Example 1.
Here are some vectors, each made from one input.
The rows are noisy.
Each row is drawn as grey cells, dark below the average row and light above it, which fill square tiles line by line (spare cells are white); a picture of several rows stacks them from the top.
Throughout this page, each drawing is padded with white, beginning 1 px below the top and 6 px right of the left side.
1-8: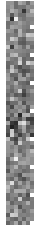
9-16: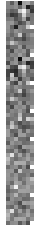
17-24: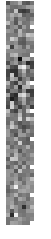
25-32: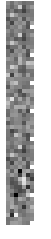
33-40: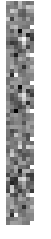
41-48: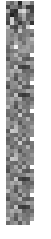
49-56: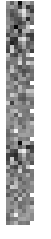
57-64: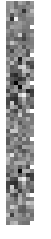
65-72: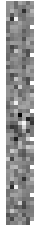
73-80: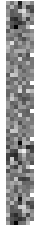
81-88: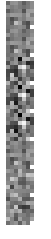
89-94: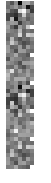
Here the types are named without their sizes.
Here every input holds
either a point on a circle, or a point on a line.
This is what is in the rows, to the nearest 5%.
About 75% of them hold a point on a circle. The rest hold a point on a line.
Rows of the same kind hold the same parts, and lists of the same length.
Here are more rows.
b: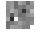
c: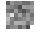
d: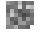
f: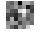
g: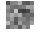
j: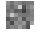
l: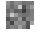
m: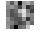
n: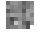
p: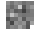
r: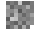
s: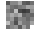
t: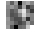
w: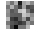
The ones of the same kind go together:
b, c, d, g, j, l, n, p, r, s
f, m, t, w

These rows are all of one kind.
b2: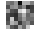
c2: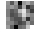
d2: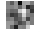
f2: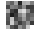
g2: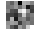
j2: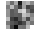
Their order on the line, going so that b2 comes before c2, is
f2, b2, g2, d2, c2, j2.
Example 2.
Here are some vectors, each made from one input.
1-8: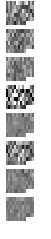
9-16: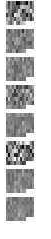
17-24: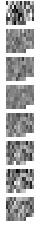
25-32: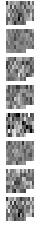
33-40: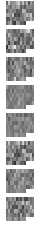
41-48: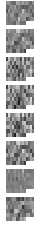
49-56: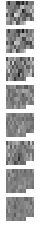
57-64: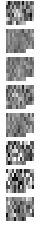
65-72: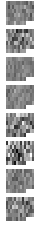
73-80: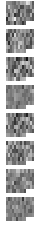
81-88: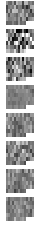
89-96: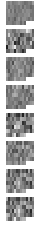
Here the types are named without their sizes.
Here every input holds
a list of items, each a point on each of two lines.
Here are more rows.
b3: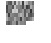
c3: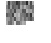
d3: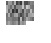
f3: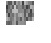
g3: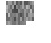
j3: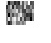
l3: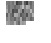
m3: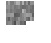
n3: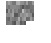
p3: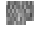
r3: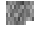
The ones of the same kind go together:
b3, f3, r3
c3, d3, g3, l3, m3, n3, p3
j3

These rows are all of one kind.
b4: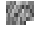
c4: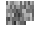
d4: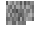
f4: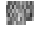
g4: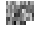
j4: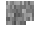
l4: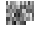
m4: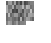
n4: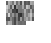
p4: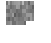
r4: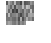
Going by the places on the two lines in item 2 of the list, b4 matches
g4 and m4.
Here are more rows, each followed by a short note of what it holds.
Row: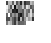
a list of two items
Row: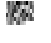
a list of two items
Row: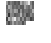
the empty list
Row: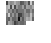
a list of one item
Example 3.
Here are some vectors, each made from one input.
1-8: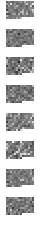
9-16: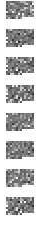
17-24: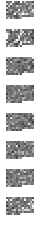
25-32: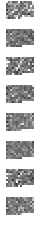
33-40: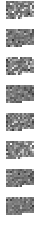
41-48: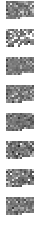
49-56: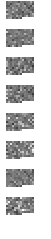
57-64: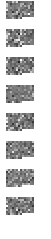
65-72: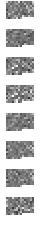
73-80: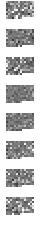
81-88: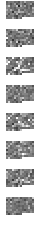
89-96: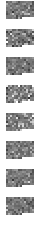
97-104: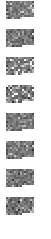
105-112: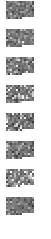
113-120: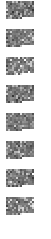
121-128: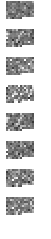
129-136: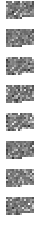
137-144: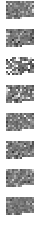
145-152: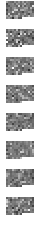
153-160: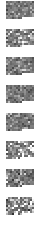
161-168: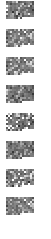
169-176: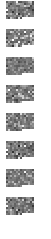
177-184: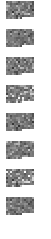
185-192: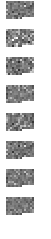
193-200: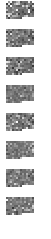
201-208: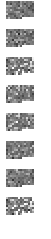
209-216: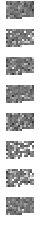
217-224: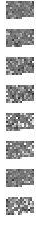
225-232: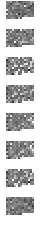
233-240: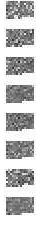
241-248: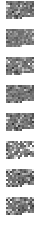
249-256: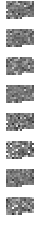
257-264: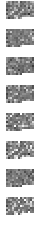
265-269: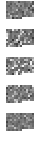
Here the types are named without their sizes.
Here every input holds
a list of points on a circle.
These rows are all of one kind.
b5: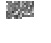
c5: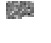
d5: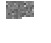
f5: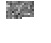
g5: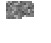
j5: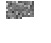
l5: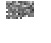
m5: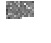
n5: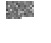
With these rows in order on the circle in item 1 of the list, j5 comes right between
b5 and m5.
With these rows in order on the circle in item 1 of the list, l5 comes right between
b5 and c5.
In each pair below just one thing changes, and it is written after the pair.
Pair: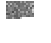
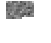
the place on the circle in item 2 of the list
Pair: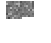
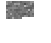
the place on the circle in item 1 of the list
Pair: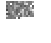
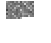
the place on the circle in item 1 of the list
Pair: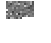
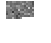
the place on the circle in item 1 of the list
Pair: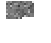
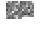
the place on the circle in item 1 of the list
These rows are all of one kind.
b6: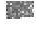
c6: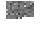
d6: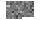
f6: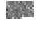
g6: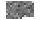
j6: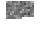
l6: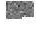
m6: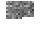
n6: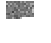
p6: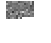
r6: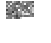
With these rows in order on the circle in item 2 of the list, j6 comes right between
d6 and g6.
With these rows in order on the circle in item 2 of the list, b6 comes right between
n6 and r6.
